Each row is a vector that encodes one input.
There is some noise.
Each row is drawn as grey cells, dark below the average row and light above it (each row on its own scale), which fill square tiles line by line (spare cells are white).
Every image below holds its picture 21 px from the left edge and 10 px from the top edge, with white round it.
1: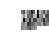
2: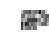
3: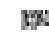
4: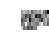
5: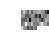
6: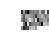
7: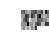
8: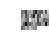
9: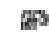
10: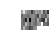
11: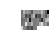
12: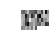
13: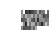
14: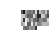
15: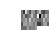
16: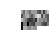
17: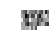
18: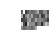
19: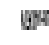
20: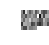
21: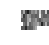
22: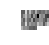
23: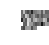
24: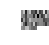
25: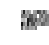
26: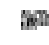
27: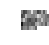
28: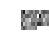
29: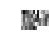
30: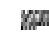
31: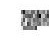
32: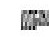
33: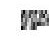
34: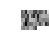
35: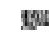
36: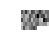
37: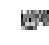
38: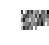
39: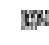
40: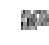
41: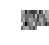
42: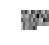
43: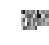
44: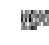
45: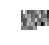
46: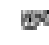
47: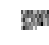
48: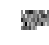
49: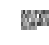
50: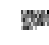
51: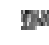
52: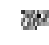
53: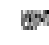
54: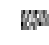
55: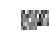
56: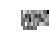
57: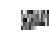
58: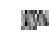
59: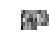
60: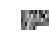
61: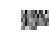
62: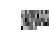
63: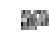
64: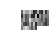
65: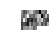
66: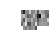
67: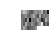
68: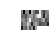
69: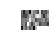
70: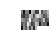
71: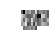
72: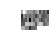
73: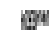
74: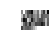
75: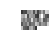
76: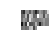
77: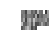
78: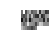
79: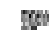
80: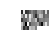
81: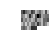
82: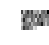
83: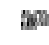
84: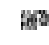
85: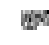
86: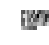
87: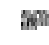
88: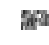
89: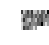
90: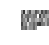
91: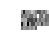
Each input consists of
one of 6 labels, together with either one of 6 labels, or a point on a 4-point line.
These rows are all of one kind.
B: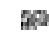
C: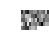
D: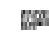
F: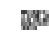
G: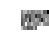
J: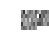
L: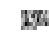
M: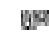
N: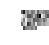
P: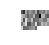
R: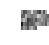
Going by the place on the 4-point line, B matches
C, D, L and M.
